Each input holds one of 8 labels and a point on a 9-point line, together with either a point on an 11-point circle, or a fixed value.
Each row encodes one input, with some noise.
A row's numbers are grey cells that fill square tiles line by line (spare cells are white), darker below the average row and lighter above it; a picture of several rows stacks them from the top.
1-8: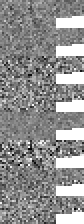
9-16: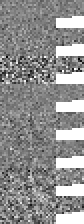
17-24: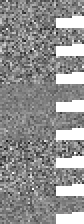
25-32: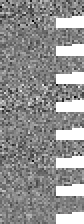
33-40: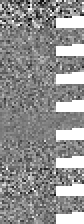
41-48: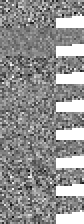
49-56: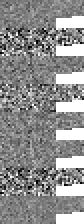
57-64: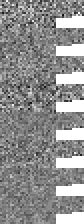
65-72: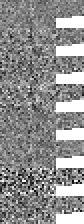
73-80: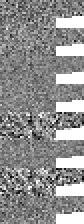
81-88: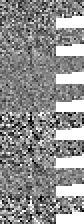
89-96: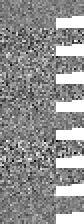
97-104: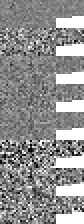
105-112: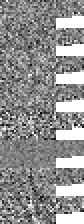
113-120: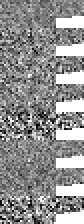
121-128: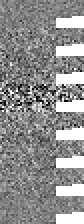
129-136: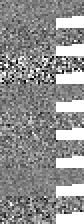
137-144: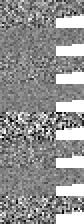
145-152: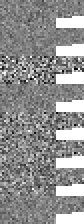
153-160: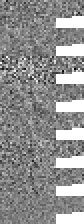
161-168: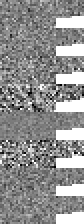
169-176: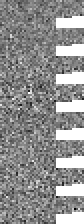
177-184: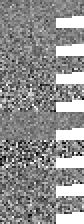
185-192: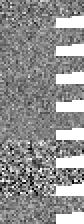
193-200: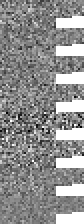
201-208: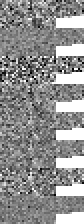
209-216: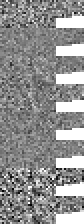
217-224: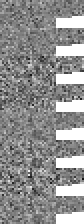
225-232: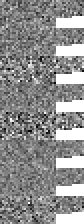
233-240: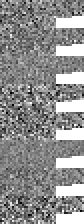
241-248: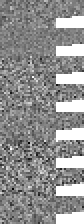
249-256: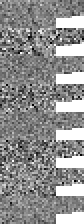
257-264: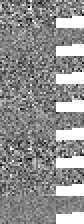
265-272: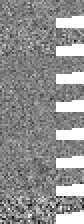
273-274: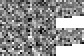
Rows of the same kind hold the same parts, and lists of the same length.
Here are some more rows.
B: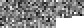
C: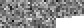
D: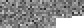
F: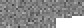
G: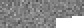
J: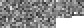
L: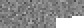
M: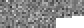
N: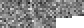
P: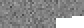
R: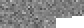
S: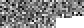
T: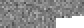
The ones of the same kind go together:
B, G, J, M, N, T
C, D, F, L, P, R, S

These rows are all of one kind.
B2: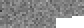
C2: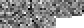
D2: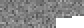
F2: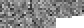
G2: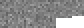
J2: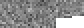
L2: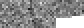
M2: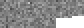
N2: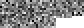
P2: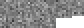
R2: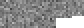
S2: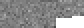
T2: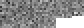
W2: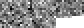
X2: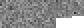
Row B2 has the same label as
M2, P2, T2 and W2.
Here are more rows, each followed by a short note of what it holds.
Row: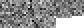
one of 8 labels and a point on a 9-point line
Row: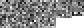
a point on an 11-point circle, one of 8 labels and a point on a 9-point line
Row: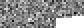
a point on an 11-point circle, one of 8 labels and a point on a 9-point line
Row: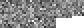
a point on an 11-point circle, one of 8 labels and a point on a 9-point line
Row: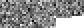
a point on an 11-point circle, one of 8 labels and a point on a 9-point line
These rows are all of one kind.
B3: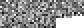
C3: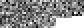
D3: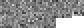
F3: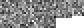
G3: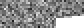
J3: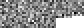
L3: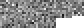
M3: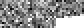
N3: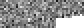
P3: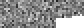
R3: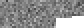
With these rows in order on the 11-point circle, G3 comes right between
C3 and R3.
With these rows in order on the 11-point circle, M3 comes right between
D3 and J3.
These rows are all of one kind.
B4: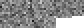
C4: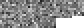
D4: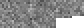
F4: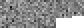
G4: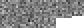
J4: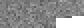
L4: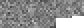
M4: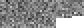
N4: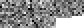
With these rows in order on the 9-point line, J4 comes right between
M4 and N4.
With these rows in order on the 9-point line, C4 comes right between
F4 and G4.
